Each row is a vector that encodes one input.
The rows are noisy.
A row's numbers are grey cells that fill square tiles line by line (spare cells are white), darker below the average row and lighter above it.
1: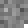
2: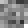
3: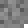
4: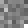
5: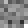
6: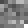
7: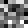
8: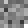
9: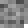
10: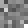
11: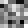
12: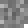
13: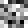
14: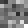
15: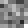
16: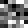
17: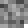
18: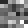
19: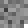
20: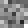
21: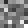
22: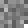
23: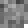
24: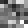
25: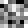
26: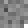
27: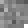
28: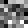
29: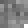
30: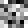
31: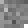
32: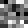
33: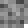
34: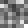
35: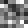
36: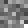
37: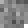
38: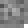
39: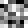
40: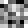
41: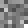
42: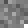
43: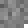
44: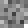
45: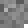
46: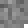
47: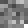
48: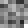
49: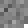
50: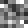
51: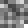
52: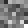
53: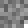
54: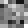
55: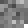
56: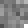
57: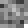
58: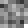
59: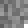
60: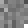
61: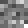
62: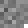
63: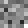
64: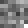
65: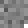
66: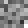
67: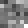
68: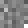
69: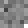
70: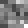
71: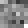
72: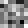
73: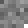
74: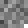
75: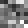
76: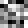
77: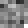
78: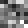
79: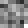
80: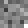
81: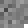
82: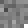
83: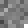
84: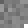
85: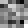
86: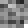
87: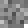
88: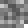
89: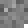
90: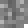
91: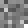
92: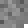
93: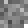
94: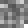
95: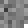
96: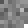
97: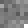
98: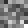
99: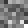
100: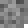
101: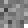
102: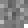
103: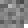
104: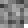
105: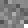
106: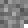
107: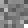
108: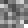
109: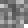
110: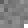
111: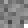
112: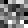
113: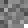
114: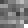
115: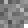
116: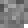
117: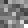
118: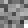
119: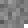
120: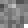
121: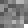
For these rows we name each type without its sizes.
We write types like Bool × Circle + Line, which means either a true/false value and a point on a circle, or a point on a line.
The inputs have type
Bool × (Tree + Unit).
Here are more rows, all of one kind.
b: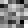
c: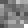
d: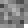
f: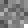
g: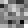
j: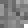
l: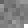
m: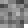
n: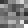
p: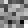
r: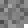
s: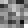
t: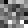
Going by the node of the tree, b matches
c, f, j and p.
